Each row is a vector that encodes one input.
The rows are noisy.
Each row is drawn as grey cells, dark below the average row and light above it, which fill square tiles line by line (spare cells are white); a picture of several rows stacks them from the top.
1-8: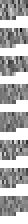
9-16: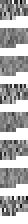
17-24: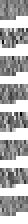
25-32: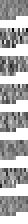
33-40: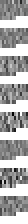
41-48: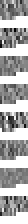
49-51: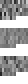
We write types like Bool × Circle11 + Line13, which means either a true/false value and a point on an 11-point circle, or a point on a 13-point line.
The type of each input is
Line4 + Line6.
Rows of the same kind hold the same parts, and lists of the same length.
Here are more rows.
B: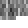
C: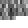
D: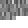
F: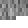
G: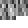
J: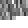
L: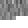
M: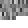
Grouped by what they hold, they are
B, C
D, F, G, J, L, M

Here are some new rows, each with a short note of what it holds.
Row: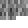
a point on a 4-point line
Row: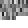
a point on a 6-point line
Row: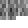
a point on a 4-point line
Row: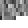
a point on a 4-point line
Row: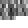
a point on a 4-point line
